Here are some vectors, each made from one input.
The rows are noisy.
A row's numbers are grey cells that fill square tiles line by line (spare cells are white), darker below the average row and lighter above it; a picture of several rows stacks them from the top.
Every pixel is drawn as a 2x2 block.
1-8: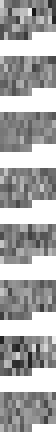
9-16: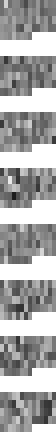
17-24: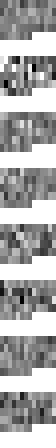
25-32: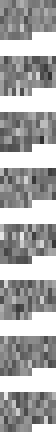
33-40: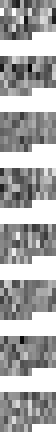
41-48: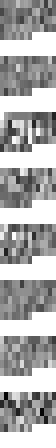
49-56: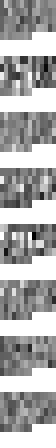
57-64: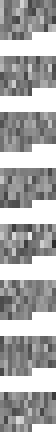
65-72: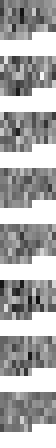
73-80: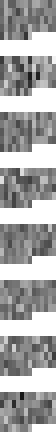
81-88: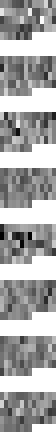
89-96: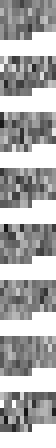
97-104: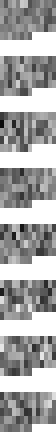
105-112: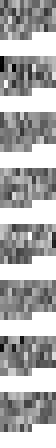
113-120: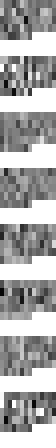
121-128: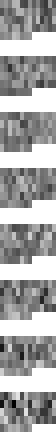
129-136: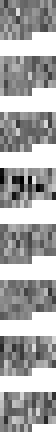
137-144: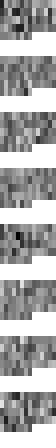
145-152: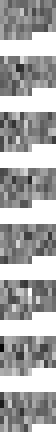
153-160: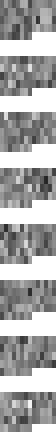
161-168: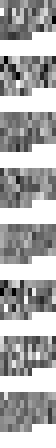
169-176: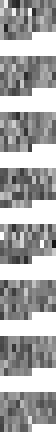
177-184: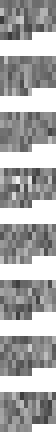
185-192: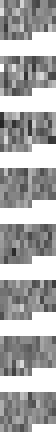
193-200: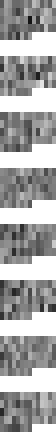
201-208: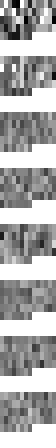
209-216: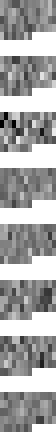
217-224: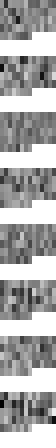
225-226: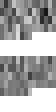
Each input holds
a point on a 5-point line and four true/false values.
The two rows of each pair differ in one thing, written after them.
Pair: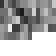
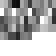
the place on the 5-point line
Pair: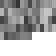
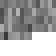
the place on the 5-point line
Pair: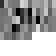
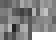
one of the four true/false values
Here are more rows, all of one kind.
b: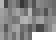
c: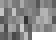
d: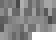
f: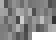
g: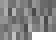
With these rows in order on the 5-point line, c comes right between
f and g.
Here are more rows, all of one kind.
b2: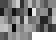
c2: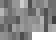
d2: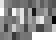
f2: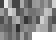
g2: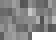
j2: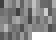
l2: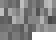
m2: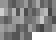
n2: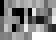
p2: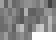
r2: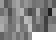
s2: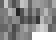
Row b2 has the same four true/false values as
d2, m2 and r2.
